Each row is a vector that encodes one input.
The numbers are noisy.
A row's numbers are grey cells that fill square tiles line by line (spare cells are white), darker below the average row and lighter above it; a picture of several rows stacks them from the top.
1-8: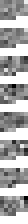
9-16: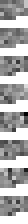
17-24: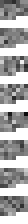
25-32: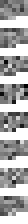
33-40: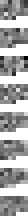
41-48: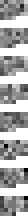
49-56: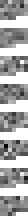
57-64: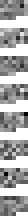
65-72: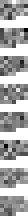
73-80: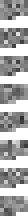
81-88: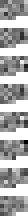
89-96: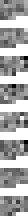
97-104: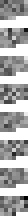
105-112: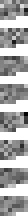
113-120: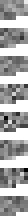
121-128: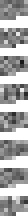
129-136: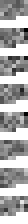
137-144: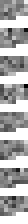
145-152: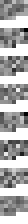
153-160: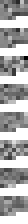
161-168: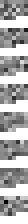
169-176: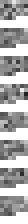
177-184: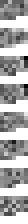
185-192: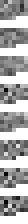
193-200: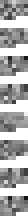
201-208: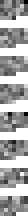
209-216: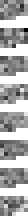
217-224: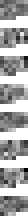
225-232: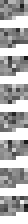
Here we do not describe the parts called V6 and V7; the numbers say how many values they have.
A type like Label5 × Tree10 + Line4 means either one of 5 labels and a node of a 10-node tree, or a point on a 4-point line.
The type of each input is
Bool × Bool × Bool + (Line5 + V7) × V6 + List2(Line4).
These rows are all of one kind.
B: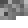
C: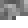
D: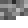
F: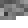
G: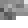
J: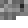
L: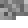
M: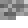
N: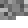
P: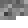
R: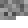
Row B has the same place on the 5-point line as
D, F and P.
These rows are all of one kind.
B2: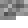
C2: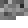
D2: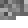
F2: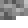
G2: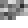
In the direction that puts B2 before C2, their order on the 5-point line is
B2, D2, G2, F2, C2.
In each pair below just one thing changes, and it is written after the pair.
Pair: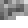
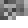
the value of V7
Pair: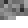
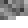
the value of V7
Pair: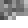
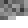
the value of V6
